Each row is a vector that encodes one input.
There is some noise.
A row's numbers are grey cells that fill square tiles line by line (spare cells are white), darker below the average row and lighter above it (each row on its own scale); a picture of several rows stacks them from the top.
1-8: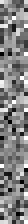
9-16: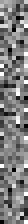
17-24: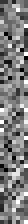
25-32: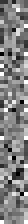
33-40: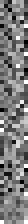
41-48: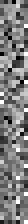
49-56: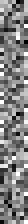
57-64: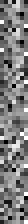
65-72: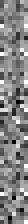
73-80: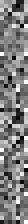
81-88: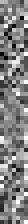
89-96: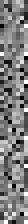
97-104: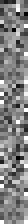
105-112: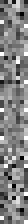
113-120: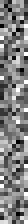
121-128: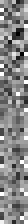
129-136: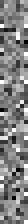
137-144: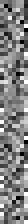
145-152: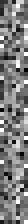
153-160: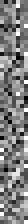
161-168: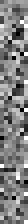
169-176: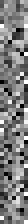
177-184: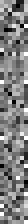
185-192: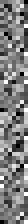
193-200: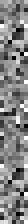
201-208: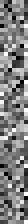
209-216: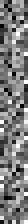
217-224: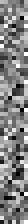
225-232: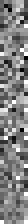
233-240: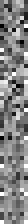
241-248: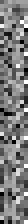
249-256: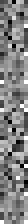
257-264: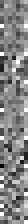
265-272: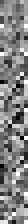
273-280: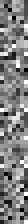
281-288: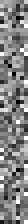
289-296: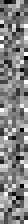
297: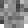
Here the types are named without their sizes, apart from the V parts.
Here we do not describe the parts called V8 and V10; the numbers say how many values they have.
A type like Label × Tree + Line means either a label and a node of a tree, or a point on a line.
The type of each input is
Bool × V10 + Line + V8.
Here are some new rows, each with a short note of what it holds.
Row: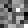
a true/false value and a value of V10
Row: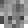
a value of V8
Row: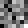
a true/false value and a value of V10
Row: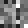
a true/false value and a value of V10
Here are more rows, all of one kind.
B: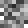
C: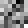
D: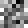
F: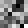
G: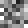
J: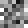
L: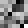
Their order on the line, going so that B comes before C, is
B, G, J, D, C, L, F.
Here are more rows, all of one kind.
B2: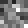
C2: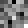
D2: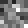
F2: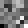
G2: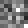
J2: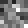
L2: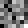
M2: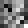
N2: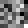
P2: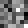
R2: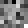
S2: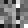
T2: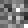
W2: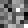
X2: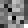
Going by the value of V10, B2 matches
D2, G2, J2 and T2.
